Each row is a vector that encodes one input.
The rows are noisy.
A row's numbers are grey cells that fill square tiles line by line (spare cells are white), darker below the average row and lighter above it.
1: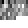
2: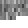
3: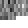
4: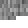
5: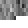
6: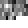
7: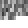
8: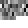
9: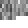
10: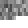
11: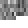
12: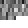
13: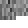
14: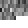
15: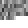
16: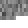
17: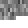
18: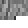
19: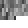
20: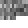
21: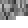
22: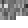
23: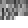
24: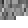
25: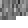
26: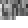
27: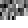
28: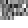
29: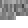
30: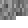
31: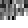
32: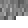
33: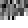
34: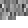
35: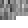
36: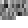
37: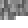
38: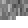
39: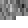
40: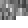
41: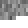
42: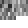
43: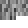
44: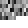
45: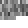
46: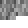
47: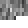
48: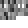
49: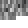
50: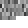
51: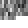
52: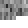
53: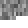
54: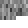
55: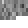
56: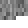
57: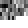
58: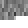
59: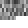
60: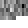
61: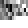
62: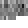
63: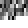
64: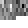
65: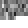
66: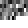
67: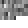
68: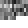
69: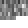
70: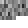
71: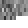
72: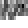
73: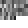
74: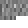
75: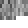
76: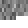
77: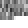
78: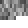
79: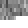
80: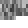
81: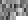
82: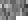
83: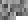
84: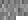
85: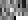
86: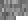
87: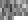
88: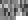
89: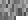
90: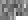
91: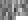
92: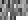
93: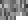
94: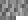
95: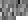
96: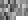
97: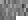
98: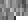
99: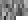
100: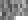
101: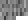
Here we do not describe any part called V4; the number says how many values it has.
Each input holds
a list of up to three items, each a true/false value and a value of V4.
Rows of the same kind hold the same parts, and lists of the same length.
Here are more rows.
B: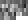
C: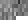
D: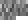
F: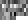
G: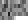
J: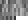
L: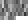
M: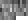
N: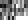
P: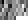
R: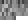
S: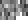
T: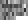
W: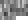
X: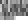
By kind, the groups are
B, F, G, L, M, R
C, J, P, T
D, S, W, X
N

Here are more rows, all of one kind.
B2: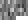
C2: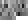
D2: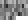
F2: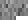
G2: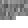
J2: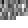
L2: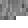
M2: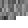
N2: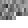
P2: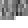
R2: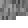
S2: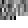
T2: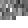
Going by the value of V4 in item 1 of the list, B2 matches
M2, R2 and S2.
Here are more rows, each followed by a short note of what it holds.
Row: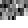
the empty list
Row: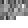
a list of two items
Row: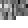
a list of one item
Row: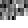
the empty list
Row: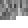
a list of three items
